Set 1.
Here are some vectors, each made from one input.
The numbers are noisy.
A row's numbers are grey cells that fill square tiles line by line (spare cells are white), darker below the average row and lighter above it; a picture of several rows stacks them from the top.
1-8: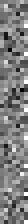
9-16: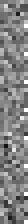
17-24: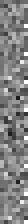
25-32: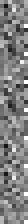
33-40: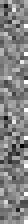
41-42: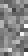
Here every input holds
a point on a 5-point line and a true/false value.
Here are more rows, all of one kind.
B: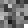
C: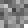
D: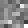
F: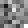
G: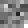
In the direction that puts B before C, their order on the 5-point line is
F, B, D, C, G.
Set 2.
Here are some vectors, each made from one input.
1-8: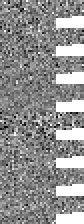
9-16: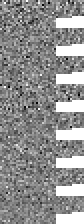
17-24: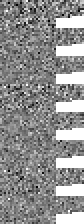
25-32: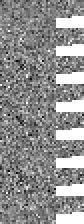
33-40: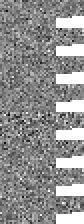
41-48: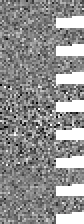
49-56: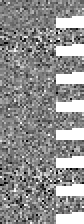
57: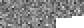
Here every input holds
a list of up to two items, each a point on a 3-point line and a point on a 4-point line.
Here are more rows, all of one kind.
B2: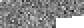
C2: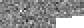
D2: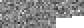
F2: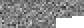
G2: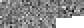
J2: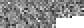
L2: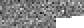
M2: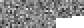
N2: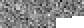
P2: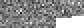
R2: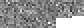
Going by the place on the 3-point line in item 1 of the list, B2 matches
C2, J2 and R2.
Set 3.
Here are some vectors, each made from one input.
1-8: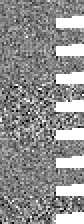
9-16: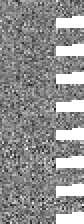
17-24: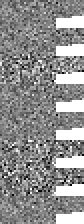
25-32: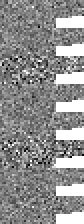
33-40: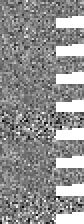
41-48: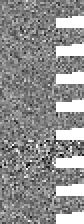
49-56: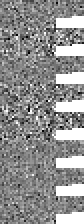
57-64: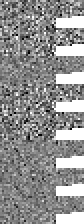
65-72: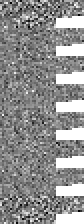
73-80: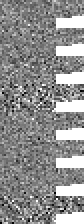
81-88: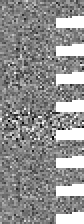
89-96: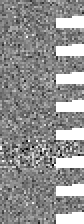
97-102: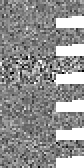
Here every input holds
either a point on each of two 4-point lines, or three true/false values.
